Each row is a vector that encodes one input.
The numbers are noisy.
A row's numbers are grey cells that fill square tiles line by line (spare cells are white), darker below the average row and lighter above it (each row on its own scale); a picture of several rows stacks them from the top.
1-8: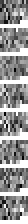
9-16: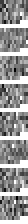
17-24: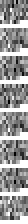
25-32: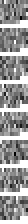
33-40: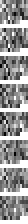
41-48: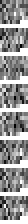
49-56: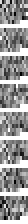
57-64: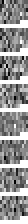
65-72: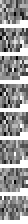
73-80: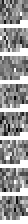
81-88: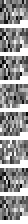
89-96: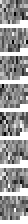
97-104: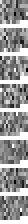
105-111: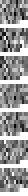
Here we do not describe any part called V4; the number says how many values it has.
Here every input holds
either a point on a 5-point line, or a true/false value and a value of V4.
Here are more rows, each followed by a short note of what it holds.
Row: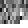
a point on a 5-point line
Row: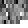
a point on a 5-point line
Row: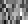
a point on a 5-point line
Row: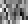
a true/false value and a value of V4
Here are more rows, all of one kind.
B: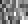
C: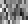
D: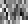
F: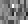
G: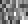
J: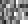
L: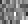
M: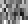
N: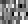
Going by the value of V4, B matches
G and M.
